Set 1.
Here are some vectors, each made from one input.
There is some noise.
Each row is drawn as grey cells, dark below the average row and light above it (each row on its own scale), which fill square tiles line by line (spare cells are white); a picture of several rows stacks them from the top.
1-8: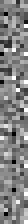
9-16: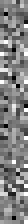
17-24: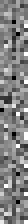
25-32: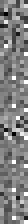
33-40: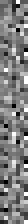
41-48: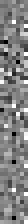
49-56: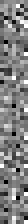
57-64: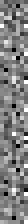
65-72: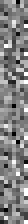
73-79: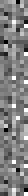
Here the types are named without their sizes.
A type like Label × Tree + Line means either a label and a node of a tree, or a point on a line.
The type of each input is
Bool × Bool × Bool × Line.
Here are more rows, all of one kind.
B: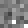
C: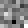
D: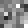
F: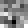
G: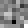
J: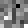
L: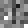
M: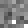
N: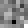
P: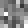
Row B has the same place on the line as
M and P.
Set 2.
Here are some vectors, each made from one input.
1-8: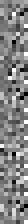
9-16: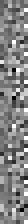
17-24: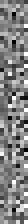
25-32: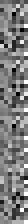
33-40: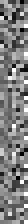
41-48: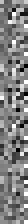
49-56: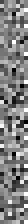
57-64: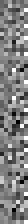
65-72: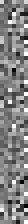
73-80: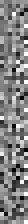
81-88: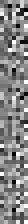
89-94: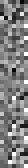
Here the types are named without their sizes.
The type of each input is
Bool × Bool × Bool + Line.
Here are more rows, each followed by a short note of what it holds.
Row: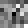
three true/false values
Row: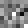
a point on a line
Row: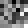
three true/false values
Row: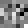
a point on a line
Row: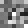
a point on a line
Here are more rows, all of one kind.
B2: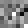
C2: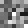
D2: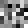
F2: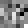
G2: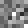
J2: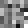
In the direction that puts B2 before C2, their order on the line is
J2, D2, F2, B2, G2, C2.
